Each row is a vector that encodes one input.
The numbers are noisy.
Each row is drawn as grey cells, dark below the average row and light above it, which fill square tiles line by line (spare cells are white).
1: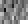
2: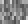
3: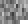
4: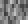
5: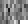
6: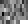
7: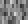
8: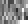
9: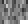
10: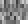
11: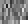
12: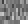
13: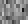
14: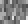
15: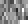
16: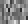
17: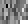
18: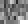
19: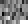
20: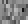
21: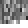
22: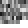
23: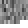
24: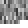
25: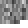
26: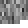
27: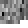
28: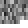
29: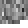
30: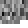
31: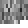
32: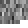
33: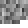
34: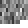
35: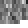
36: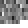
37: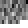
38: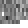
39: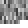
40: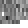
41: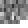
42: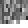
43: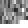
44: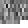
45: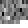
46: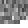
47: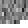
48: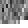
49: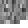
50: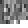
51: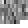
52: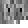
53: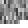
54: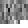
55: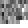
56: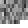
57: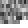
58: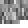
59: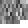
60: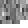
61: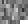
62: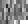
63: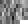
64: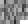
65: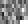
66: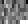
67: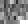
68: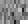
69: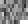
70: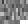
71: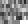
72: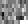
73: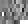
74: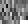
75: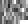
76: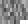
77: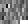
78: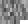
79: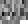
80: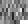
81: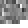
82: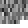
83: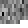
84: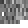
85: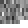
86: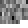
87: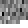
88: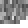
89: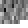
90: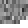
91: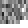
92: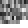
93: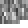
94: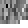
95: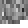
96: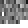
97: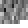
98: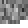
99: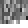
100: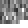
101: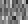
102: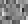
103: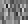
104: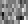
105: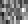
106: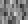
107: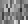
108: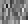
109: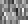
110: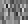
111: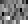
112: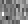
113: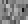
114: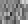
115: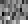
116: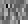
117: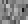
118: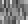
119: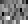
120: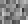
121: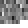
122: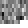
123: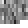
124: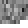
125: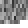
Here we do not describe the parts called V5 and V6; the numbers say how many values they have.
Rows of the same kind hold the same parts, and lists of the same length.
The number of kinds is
2.
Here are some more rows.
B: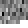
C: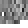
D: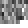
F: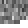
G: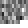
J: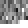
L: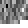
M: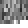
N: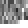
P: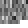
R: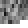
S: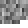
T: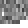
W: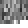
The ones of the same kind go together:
B, D, G, J, L, M, N, W
C, F, P, R, S, T

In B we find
one of 4 labels, a value of V5 and a value of V6.
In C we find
one of 4 labels, a point on each of two 3-point lines and a value of V6.
